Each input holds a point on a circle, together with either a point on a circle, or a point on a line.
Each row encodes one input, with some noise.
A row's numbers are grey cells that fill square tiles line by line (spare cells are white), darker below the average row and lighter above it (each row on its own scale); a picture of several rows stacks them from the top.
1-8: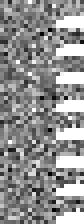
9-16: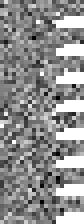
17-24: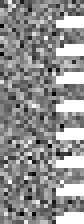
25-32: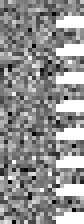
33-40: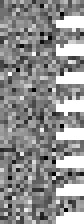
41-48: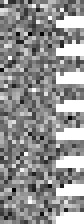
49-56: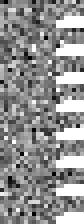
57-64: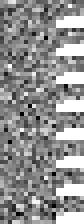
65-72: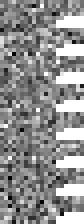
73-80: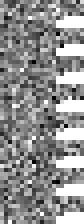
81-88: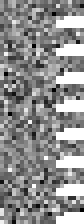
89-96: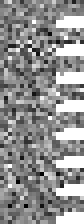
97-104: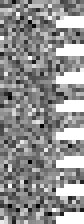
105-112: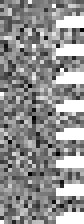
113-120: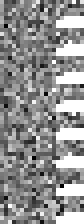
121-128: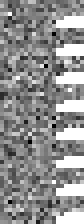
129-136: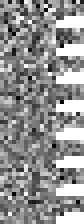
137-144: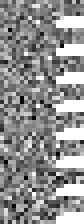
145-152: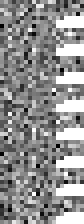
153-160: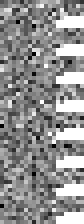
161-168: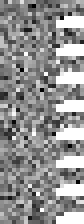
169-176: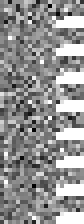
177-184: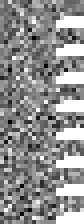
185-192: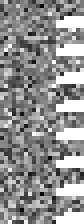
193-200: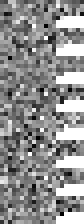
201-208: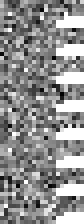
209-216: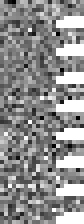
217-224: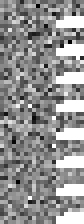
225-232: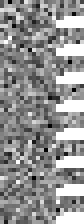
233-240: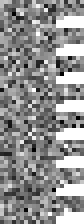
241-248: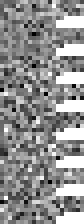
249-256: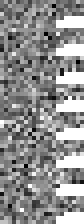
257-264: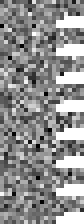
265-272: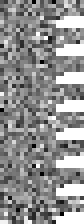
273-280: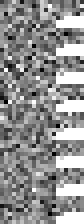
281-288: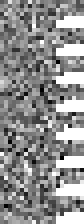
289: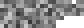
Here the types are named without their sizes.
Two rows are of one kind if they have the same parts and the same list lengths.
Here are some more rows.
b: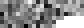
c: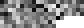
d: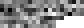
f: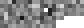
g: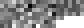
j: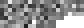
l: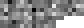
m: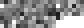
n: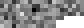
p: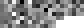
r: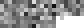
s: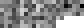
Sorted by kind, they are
b, f, g, m, p, r, s
c, d, j, l, n

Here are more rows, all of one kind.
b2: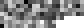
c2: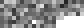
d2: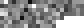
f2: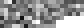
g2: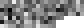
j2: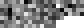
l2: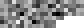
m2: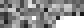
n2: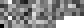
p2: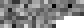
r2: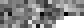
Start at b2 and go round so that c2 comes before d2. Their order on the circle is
b2, n2, r2, c2, f2, m2, j2, g2, p2, d2, l2.
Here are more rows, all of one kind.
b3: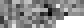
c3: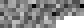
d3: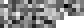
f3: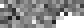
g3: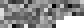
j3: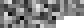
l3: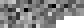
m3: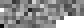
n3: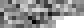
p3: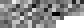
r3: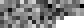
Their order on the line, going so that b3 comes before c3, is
n3, b3, r3, p3, c3, f3, l3, g3, j3, m3, d3.
